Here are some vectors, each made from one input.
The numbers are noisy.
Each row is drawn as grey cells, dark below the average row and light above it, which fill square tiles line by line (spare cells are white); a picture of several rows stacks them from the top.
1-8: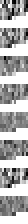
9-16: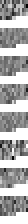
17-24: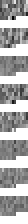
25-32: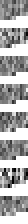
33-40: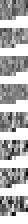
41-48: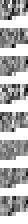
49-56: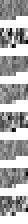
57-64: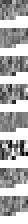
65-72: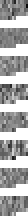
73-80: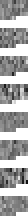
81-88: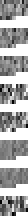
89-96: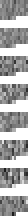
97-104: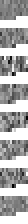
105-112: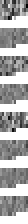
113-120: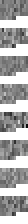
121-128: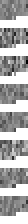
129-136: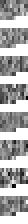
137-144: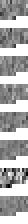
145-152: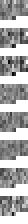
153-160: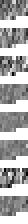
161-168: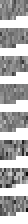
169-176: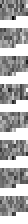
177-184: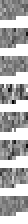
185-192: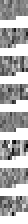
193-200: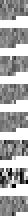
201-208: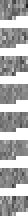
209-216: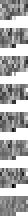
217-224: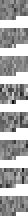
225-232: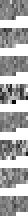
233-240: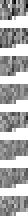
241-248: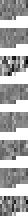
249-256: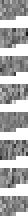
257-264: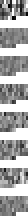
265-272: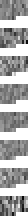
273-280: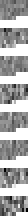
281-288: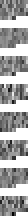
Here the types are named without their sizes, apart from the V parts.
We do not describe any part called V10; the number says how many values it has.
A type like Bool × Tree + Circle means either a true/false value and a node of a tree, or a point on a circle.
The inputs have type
Bool × Bool × Bool × Bool + Circle × List(Line) × V10.
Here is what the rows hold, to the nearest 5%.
About 80% of them hold a point on a circle and a value of V10, together with a list of points on a line. The rest hold four true/false values.
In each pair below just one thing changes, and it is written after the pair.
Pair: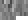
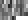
the place on the circle
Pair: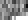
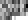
the value of V10
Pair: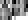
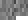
the place on the circle
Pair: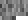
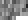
the place on the circle
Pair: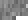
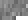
the place on the line in item 2 of the list
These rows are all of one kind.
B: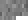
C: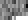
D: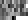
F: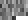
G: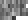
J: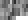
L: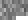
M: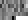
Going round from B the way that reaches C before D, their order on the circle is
B, L, C, M, J, D, F, G.
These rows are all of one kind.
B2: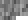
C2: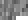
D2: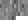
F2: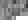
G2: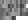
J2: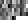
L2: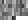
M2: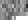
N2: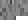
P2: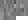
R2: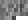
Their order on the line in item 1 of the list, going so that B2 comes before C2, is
G2, P2, F2, R2, L2, B2, D2, C2, M2, N2, J2.
